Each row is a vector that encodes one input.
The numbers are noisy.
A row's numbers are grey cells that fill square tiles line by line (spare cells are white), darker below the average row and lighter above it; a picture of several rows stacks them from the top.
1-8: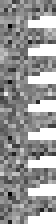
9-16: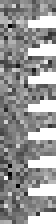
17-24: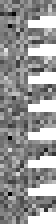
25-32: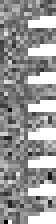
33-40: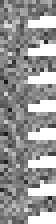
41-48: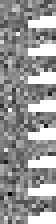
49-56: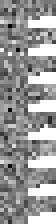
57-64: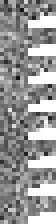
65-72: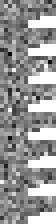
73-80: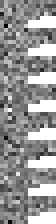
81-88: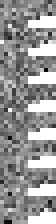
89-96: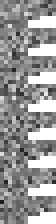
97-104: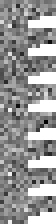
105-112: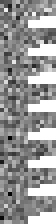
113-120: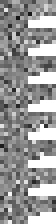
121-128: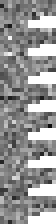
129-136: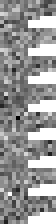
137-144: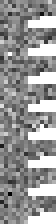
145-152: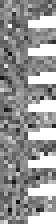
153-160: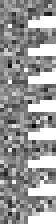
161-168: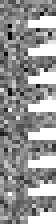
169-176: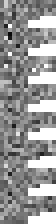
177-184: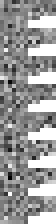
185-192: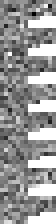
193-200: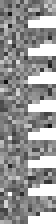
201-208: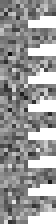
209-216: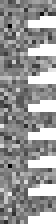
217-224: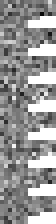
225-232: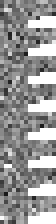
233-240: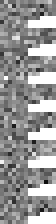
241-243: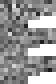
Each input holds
three labels (each one of 6), together with either a node of an 11-node tree, or four true/false values.
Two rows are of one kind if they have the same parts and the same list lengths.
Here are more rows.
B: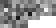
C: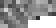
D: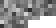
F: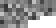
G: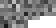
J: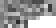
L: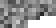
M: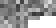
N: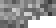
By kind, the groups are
B, J, M
C, D, F, G, L, N

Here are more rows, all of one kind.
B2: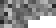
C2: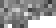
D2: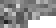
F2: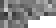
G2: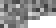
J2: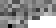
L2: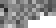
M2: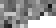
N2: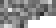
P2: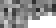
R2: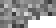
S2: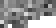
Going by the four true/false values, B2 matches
C2, L2, N2 and P2.
